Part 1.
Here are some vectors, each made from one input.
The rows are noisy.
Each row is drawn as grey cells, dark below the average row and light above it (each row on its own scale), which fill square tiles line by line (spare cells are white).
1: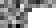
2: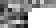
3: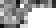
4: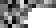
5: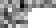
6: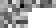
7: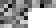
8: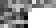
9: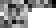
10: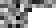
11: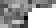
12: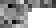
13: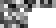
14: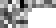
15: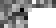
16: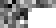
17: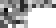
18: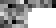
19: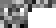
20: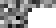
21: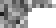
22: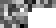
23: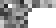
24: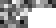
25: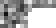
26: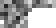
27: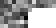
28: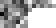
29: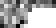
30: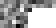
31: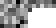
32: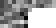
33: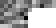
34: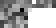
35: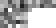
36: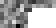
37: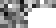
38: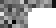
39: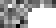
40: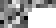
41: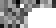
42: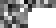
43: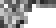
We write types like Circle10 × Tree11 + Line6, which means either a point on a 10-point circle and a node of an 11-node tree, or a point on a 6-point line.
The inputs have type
Bool × Label4.
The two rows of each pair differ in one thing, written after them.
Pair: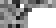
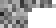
the label
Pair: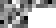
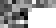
the true/false value
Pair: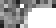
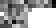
the label
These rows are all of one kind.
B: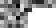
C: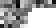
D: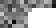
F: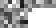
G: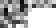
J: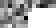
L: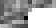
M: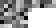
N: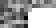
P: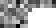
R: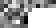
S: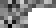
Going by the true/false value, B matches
L, M, N and S.
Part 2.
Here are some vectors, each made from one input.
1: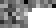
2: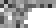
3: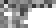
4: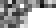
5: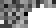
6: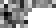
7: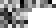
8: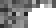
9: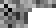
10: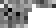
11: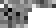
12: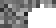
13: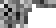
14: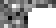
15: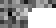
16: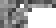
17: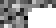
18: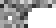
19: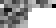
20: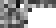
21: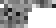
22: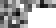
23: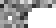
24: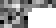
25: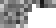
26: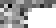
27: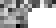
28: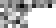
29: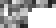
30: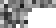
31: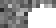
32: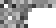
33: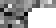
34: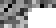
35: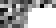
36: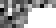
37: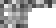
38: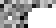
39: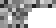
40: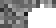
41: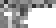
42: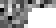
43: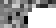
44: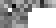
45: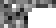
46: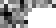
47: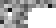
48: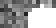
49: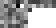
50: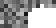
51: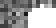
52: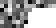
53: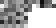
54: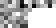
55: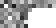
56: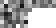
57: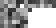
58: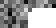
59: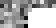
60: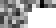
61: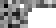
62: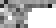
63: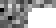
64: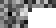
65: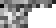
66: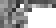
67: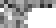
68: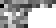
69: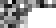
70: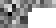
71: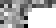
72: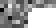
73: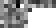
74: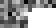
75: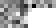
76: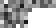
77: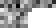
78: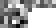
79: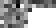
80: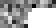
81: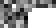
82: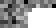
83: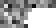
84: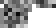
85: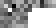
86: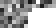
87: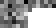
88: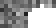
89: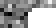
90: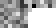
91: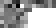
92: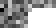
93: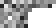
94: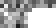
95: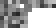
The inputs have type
Bool × Label9.
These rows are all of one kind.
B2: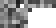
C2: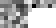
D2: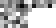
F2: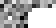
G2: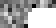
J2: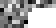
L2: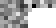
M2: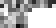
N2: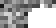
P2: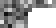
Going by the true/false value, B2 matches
J2 and P2.
